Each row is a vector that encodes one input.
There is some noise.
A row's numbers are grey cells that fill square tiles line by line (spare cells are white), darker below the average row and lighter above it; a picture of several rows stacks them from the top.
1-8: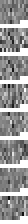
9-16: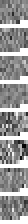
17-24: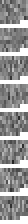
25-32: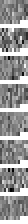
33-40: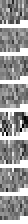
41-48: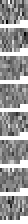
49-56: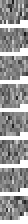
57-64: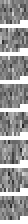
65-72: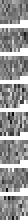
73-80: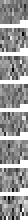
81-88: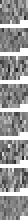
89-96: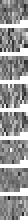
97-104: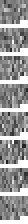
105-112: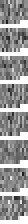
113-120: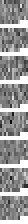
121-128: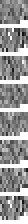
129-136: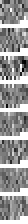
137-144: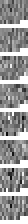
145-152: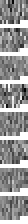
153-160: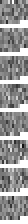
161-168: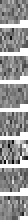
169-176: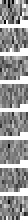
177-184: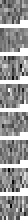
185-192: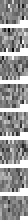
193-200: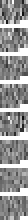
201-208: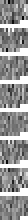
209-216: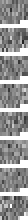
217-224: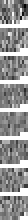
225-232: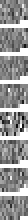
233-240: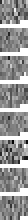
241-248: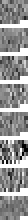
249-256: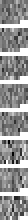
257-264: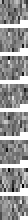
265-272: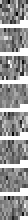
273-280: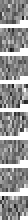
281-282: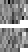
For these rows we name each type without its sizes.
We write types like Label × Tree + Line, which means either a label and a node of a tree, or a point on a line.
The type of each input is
(Circle + Unit) × (Label × Label + Unit).
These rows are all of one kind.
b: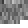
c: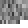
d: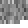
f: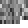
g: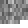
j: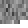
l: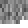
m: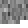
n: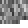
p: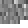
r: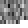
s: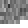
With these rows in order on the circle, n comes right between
j and p.
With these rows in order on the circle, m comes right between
f and s.
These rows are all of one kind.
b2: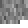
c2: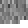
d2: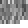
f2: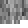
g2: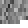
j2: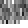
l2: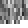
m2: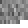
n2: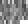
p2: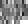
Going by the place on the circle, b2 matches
f2, l2, m2 and p2.
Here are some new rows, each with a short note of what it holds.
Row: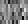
a point on a circle
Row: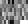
a fixed value
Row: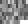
a point on a circle and two labels
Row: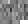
two labels
